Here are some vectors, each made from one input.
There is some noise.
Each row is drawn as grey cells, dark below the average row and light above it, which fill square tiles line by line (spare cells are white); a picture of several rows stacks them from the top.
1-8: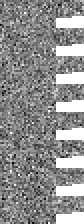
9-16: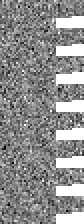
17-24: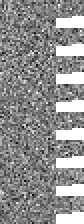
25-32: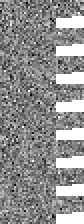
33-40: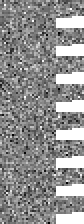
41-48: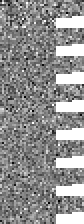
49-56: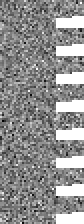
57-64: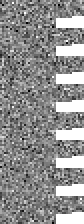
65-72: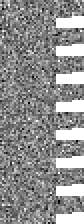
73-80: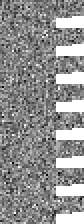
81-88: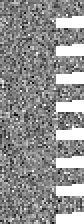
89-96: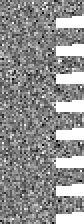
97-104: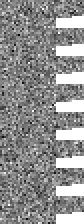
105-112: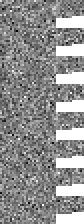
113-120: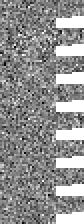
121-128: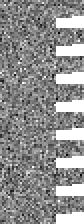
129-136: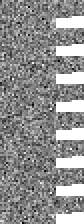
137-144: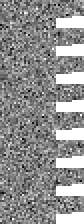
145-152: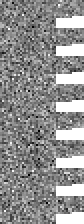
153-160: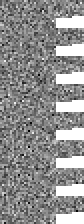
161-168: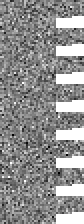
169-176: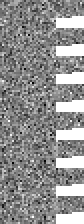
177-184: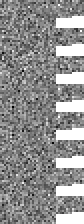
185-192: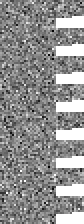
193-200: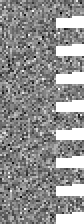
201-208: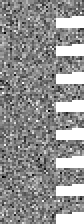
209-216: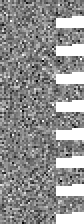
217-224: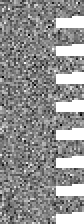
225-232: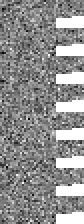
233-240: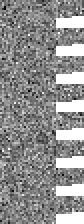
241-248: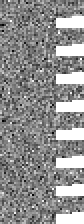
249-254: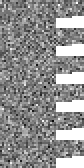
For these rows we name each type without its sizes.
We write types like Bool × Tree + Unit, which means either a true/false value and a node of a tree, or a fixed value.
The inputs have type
(Circle + Line) × Label × Line.
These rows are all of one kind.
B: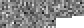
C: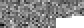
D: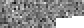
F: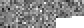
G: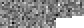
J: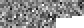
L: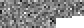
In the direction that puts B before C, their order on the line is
G, B, J, L, D, C, F.
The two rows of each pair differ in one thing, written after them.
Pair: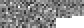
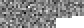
the place on the line
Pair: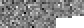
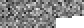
the place on the line
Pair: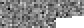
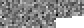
the place on the line
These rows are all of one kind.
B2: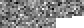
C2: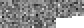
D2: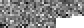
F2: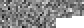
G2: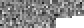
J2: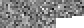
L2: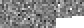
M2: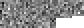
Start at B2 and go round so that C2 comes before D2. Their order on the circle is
B2, F2, J2, L2, C2, M2, G2, D2.
